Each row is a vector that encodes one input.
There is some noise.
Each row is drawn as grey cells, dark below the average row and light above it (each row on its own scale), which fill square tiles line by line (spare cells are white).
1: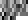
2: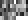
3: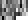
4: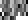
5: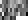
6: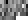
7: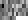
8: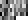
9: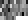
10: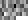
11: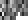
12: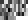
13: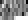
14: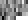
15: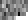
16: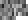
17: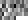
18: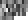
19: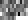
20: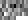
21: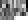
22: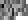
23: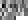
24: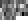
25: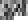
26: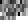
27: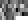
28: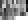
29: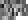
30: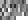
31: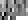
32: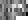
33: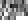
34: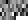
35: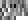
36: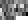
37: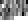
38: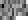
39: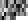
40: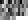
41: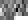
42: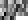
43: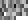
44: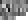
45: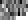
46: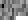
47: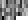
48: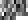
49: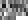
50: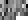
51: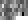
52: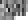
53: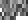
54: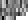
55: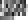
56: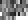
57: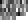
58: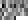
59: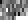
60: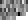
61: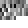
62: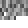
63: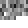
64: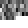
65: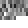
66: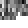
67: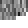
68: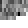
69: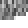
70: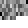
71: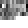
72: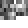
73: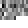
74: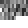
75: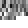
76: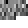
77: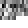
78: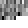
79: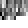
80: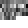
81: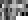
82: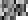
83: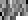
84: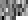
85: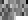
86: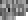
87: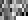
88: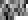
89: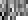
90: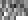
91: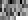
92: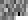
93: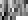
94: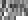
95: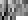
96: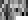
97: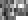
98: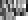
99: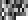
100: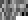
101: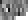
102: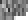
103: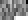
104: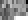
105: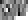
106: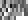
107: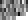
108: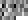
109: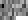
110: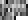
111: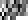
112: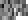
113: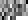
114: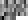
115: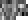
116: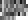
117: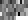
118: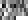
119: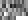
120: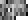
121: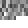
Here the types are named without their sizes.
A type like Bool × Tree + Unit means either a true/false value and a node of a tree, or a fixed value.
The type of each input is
List(Line) + Tree.
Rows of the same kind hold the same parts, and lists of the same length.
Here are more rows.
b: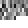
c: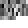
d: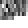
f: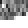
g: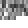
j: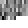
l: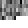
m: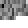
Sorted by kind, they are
b, g
c, m
d, f
j, l

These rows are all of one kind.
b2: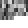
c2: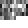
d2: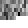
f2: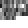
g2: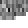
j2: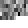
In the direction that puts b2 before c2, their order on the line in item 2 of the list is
f2, d2, j2, b2, c2, g2.
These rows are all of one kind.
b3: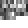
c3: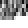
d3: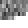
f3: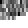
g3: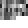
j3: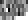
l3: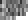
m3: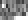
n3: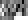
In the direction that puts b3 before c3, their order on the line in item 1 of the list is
b3, g3, c3, n3, m3, d3, j3, l3, f3.
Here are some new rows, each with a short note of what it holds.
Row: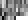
a list of one item
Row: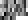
a list of one item
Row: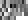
a node of a tree
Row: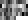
a list of two items
